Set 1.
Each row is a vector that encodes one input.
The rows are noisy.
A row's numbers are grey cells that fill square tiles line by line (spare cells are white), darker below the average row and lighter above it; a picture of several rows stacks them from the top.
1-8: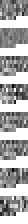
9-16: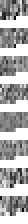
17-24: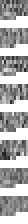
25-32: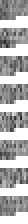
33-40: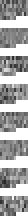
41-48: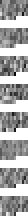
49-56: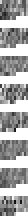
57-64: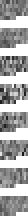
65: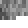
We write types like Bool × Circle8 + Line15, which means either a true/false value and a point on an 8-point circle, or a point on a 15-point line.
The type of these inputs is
Bool × Bool × Bool + Line5.
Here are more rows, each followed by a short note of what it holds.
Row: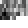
three true/false values
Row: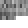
three true/false values
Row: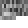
three true/false values
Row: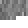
three true/false values
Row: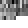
a point on a 5-point line
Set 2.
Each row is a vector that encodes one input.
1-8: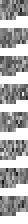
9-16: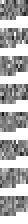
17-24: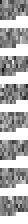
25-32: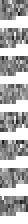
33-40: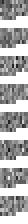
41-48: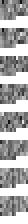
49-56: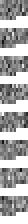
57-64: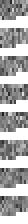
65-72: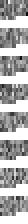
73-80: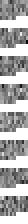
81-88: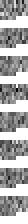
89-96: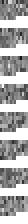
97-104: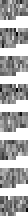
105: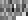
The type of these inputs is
Tree12 × Tree12.
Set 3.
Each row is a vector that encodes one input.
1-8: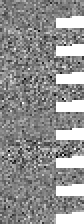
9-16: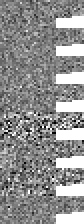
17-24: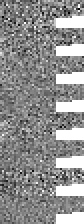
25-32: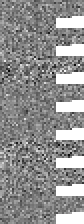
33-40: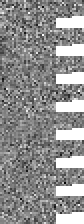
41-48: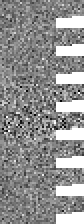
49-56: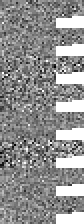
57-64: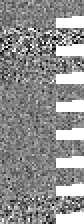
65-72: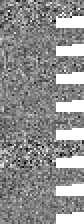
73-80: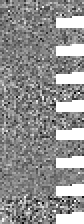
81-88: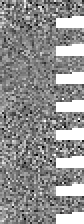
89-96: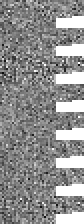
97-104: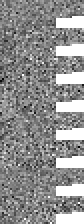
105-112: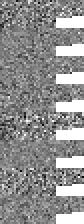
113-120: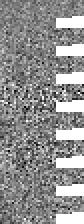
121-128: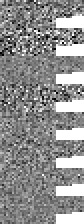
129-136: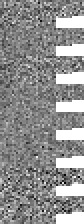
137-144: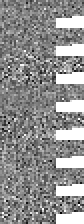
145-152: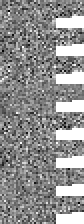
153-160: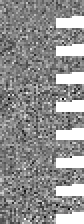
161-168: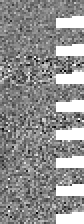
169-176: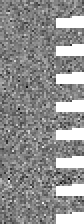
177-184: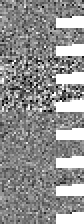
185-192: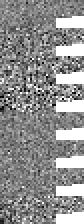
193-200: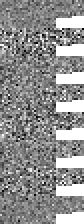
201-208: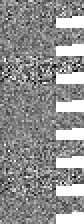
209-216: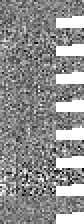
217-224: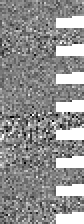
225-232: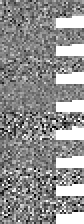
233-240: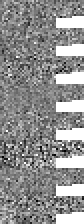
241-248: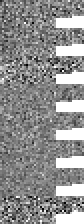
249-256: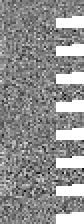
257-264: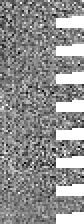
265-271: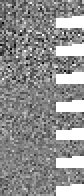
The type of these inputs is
Label8 × Label8 + Unit.
